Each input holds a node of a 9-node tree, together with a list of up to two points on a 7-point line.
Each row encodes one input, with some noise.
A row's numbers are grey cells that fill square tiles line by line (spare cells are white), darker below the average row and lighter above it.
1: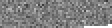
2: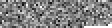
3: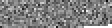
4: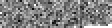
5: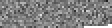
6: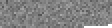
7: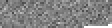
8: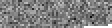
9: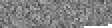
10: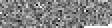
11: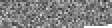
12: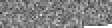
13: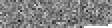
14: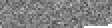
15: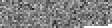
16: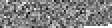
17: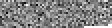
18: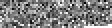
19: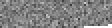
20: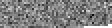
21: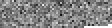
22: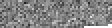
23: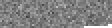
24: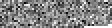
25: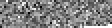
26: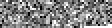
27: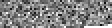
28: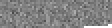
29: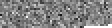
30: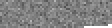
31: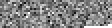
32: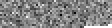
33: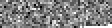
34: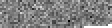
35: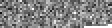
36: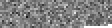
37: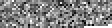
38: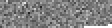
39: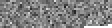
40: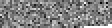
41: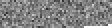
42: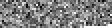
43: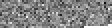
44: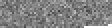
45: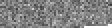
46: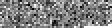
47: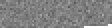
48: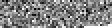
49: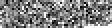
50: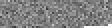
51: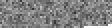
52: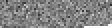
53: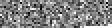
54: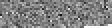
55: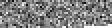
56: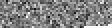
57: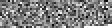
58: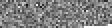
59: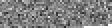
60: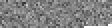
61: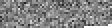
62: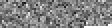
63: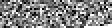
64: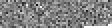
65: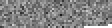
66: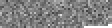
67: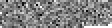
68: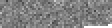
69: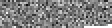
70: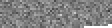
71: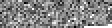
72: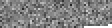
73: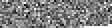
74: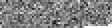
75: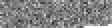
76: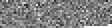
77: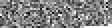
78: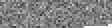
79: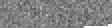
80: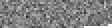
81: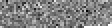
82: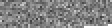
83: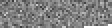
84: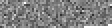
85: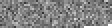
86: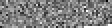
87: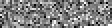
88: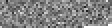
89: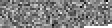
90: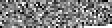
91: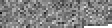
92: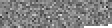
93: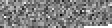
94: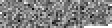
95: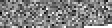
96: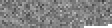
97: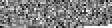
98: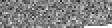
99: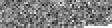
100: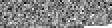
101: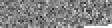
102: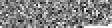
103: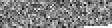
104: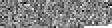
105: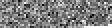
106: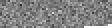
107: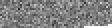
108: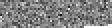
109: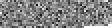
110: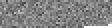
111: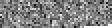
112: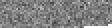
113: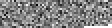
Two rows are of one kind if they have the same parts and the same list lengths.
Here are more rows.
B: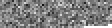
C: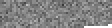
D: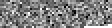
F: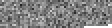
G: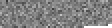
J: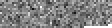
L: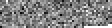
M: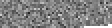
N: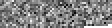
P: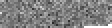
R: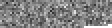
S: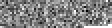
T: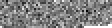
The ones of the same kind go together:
B, F, G, J, M, P, R, S
C, D, N, T
L

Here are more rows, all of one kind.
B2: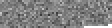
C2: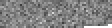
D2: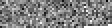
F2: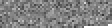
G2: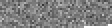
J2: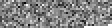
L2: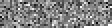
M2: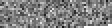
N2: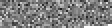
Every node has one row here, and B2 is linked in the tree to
F2 and J2.
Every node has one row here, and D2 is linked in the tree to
L2.
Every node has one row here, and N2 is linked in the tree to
G2.
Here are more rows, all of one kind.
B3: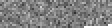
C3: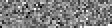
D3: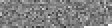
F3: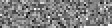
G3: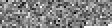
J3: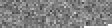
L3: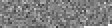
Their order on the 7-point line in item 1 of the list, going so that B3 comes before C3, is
G3, J3, D3, L3, B3, C3, F3.
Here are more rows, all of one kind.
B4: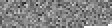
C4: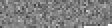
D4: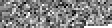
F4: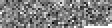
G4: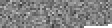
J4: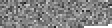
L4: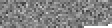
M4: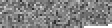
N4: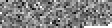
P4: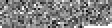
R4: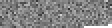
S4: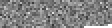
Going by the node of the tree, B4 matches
G4, M4, P4 and S4.
